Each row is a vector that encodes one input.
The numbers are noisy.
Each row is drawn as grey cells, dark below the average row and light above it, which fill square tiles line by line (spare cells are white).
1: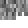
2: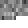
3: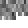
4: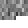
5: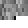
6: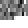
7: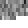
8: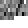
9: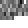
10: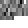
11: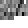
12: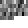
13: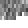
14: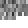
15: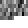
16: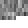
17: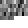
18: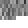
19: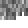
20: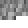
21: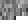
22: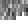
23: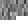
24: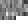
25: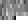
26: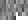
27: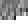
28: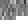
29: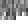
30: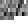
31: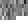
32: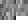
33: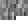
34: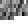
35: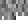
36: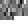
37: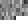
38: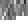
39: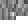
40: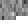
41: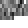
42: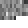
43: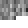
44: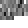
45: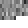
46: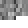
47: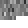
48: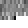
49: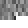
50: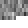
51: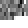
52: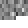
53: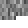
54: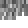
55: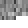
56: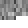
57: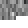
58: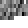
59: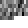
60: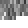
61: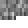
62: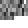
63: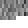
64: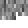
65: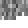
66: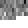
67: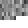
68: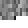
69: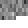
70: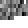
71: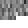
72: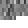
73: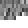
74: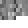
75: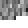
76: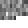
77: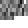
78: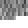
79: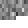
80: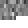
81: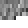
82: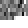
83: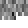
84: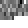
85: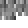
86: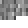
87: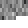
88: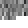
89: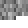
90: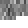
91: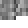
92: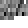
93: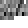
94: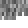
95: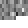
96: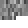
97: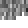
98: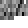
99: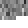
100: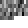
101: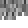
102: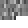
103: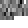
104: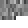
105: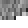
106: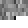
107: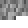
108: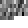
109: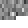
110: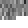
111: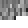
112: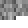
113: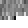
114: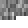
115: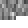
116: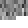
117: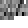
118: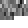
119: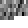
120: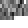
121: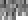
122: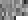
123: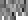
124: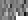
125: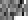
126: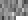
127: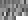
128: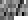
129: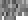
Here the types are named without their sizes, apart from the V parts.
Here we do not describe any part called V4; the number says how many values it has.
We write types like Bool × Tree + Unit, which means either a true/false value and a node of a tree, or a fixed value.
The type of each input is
(Label + Tree) × List(V4).
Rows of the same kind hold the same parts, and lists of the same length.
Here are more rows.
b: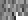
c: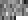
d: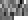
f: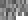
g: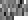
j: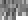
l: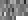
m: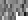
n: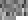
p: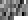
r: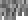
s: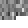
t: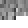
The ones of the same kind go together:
b, f, j, r
c, s
d, g
l, m, n
p
t

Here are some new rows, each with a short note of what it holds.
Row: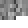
a label, together with a list of one item
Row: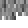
a label, together with a list of two items
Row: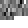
a label, together with the empty list
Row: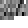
a node of a tree, together with the empty list
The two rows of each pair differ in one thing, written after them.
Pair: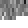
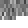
the value of V4 in item 2 of the list
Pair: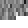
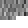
the value of V4 in item 1 of the list
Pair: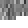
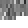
the node of the tree
